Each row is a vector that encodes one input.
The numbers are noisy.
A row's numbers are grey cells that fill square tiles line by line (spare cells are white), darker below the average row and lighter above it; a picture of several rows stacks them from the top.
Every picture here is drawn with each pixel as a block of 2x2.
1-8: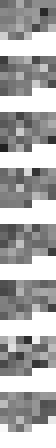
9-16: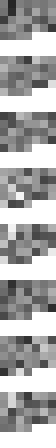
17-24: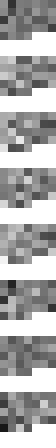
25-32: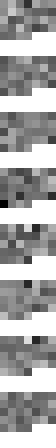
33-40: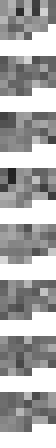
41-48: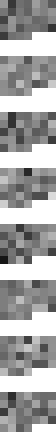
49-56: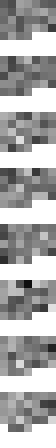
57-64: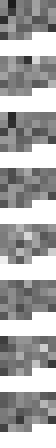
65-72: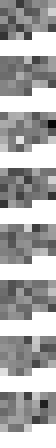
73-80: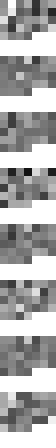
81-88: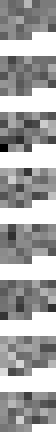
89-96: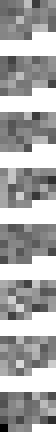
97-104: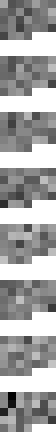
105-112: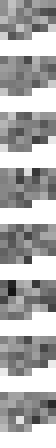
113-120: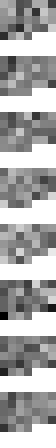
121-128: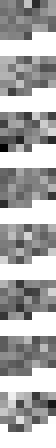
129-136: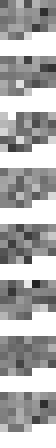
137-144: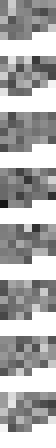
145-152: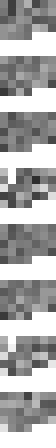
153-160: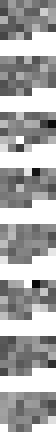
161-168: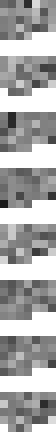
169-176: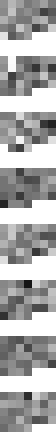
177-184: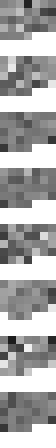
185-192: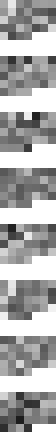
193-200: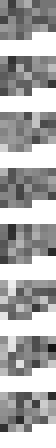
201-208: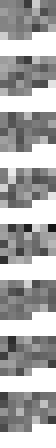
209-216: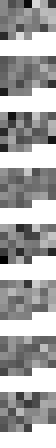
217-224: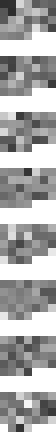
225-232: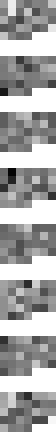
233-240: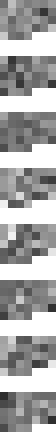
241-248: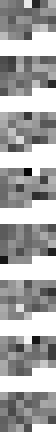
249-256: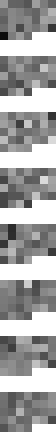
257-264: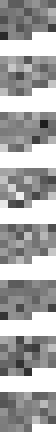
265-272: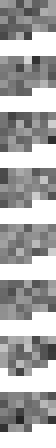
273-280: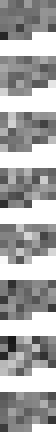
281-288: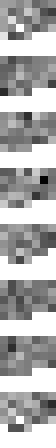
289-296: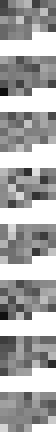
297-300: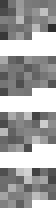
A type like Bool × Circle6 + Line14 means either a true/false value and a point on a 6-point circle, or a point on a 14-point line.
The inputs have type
Bool × List2(Line6) + Label6 × Label8.
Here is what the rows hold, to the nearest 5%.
About 40% of them hold one of 6 labels and one of 8 labels. The rest hold a true/false value, together with a list of up to two points on a 6-point line.
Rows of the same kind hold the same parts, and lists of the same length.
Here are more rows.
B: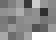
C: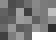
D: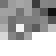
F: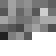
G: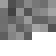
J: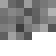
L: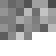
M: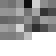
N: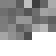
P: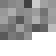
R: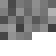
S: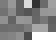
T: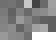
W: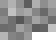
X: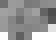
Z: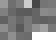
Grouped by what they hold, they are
B, D, M, P, W, X
C, G, J, N, R, S, T, Z
F
L

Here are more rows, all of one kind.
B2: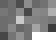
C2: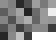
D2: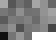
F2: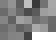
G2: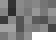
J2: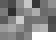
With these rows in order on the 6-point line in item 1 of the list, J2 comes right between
B2 and D2.
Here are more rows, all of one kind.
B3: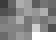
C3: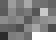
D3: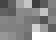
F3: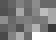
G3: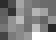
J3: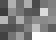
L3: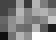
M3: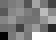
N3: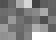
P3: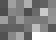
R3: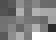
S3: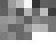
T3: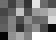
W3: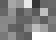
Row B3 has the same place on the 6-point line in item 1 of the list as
L3, M3 and S3.
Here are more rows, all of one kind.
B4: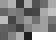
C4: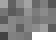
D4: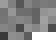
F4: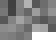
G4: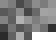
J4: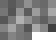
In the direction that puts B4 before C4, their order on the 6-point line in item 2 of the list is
J4, D4, B4, F4, C4, G4.
